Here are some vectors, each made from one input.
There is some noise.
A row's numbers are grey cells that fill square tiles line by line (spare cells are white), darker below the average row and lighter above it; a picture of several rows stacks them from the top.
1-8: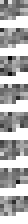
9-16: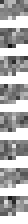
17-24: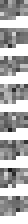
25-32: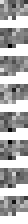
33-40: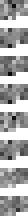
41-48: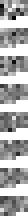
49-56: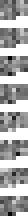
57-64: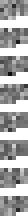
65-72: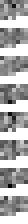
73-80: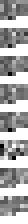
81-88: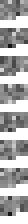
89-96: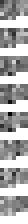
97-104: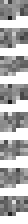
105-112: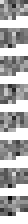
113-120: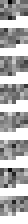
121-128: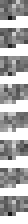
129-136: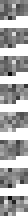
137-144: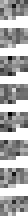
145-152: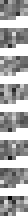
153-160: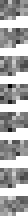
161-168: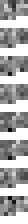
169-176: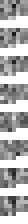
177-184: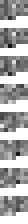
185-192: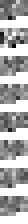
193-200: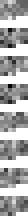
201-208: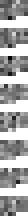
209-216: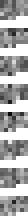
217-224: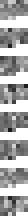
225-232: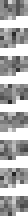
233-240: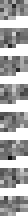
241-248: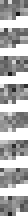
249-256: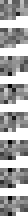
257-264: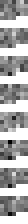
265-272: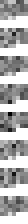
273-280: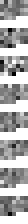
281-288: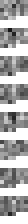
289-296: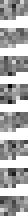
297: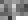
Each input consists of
a list of up to two points on a 6-point circle.
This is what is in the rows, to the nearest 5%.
All of them are lists of up to two points on a 6-point circle: a few are empty, 40% hold one and 60% two.
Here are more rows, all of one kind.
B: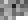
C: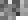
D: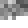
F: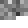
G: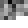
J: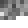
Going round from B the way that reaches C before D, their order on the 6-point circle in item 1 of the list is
B, G, J, C, F, D.
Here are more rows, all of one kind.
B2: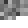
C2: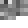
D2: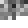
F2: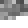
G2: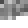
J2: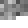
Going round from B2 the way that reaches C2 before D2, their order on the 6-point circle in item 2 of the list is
B2, F2, C2, D2, J2, G2.
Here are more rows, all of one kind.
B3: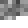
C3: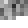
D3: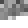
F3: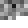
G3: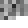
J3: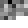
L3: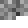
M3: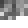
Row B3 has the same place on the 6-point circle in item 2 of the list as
D3 and M3.
